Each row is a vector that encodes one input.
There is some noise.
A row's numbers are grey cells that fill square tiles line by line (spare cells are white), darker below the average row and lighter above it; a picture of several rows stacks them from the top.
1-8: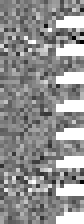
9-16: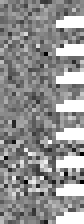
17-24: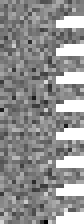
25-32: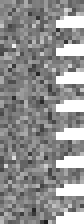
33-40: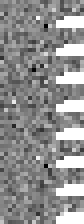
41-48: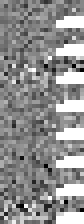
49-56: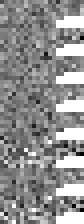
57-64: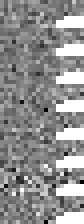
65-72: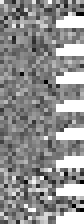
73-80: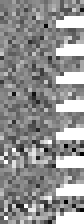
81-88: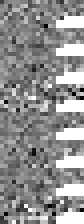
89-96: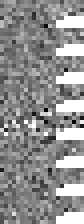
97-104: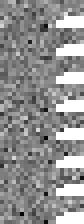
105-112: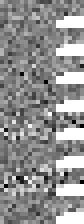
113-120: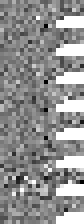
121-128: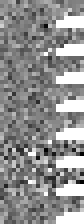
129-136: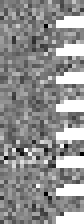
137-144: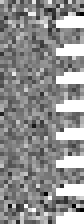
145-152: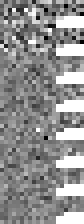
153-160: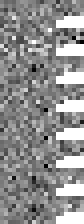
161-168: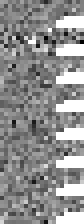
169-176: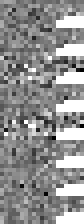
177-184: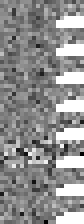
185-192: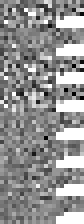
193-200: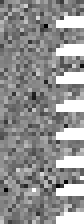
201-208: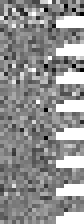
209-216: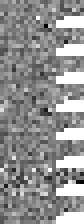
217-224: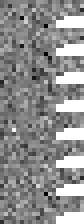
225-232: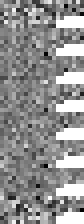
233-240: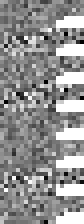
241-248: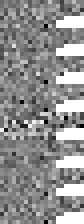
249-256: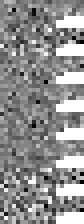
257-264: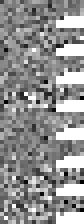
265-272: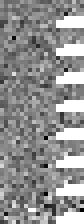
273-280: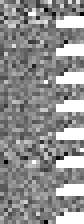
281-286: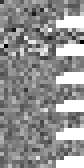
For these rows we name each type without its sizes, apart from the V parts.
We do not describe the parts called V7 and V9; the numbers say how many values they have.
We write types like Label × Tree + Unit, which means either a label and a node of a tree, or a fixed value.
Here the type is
List(Circle + Line) + V7 × V9.
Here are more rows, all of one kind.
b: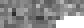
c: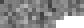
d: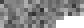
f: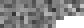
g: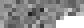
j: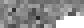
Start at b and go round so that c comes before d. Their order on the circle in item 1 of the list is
b, f, c, d, g, j.
